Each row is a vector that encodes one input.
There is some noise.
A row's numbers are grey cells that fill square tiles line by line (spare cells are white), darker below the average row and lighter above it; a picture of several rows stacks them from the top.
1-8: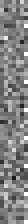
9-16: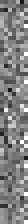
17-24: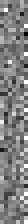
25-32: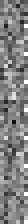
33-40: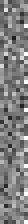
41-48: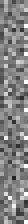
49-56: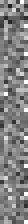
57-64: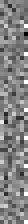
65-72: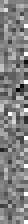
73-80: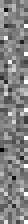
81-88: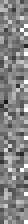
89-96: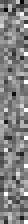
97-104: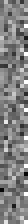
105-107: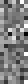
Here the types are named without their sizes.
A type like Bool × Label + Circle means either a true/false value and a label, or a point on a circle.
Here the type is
Bool × Bool × Bool + Circle.
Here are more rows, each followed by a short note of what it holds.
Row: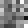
a point on a circle
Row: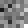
three true/false values
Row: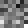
three true/false values
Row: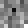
three true/false values
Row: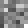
three true/false values
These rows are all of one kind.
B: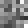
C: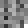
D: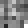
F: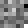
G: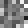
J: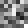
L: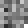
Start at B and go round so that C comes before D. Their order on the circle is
B, G, C, D, F, J, L.
